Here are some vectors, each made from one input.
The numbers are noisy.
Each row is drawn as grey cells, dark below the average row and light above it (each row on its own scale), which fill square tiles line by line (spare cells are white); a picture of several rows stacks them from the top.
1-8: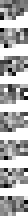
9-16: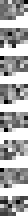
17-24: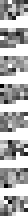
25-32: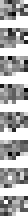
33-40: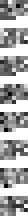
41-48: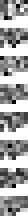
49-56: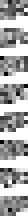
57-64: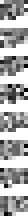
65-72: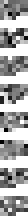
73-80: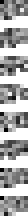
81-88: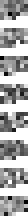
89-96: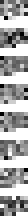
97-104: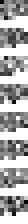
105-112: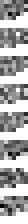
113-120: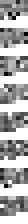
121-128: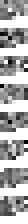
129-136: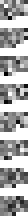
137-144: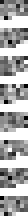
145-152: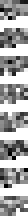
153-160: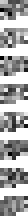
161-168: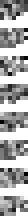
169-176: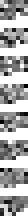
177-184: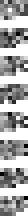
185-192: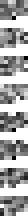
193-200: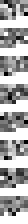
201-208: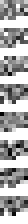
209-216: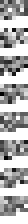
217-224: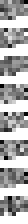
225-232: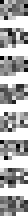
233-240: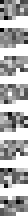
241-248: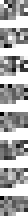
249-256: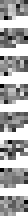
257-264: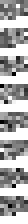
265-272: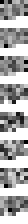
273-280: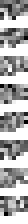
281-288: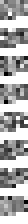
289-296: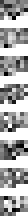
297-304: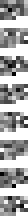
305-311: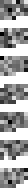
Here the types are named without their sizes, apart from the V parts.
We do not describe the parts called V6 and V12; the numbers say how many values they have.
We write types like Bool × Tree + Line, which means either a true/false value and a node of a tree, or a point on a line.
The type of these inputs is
Bool × Tree + Line × V6 + V12.
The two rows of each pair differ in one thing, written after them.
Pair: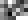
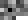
the node of the tree
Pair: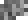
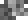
the true/false value
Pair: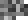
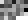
the true/false value
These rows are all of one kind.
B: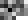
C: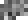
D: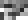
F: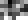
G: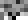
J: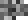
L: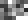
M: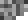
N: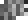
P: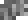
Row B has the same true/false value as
J and L.
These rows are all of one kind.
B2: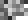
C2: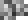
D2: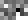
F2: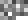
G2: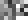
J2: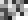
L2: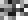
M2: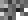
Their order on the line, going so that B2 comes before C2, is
B2, C2, G2, J2, F2, D2, L2, M2.
